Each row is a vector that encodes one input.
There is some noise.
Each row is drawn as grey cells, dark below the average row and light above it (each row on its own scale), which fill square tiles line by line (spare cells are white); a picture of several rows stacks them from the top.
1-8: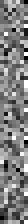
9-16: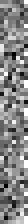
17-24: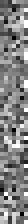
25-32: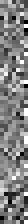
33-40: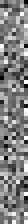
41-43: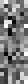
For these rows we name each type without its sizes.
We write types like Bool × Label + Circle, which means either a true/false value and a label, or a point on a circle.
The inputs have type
Bool × Label.
